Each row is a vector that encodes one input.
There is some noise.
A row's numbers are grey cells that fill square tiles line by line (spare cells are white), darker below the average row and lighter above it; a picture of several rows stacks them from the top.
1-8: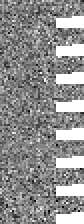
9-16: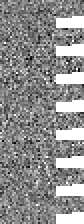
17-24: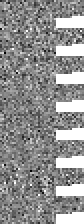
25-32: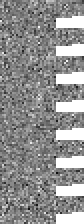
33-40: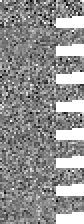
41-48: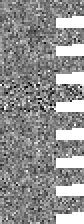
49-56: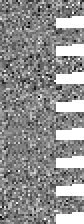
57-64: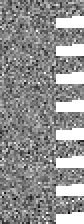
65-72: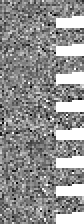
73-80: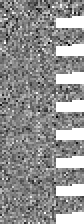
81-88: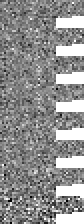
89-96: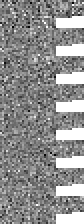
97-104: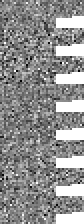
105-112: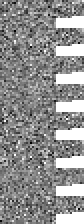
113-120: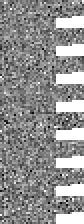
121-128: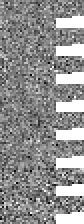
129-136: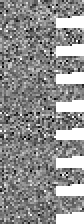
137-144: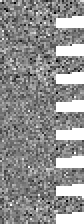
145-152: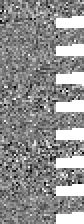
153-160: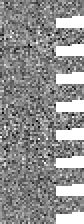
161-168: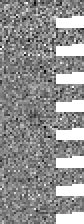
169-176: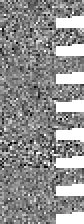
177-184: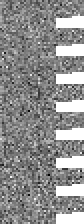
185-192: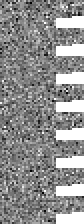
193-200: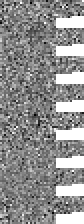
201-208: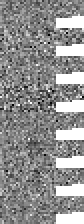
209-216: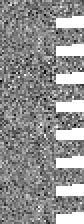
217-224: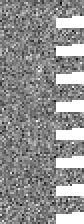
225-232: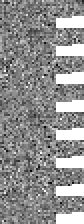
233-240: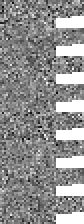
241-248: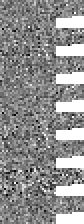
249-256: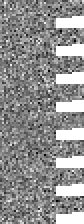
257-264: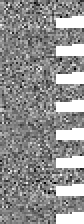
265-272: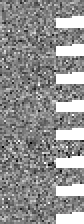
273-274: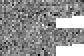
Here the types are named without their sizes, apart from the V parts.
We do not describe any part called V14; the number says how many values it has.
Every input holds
a point on a line, together with either a node of a tree, or a list of values of V14.
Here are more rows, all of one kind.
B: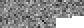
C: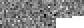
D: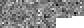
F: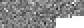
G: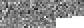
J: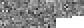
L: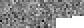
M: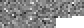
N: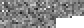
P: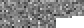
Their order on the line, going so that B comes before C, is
D, B, L, M, F, G, N, J, P, C.
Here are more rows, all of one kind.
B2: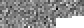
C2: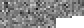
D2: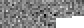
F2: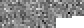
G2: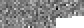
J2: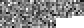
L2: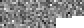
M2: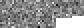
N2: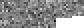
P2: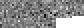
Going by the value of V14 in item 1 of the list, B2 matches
F2 and L2.
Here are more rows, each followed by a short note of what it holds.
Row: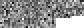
a point on a line and a node of a tree
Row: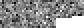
a point on a line and a node of a tree
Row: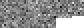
a point on a line, together with a list of two items
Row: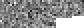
a point on a line, together with a list of two items
